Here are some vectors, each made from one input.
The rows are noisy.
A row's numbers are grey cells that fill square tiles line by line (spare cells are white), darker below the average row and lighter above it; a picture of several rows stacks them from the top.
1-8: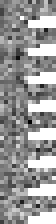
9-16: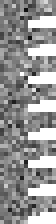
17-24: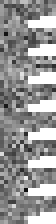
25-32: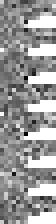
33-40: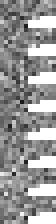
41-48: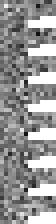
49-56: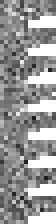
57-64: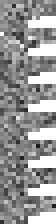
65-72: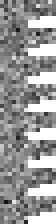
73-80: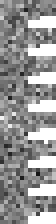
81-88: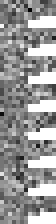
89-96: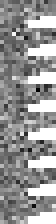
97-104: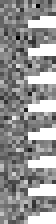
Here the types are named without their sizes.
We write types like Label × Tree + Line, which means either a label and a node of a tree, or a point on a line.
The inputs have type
Label × List(Line).
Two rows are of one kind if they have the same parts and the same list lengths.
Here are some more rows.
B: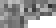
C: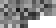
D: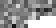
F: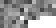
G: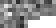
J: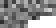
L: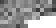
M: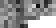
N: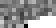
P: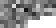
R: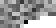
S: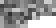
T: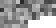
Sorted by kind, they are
B, C, J, L, P, R
D, F, N, S, T
G, M

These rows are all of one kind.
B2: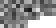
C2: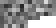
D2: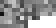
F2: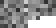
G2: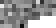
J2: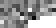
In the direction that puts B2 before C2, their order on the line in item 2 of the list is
B2, G2, C2, D2, J2, F2.
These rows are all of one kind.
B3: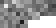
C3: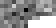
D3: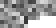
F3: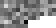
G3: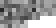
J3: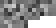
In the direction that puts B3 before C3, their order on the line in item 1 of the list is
B3, G3, C3, J3, F3, D3.
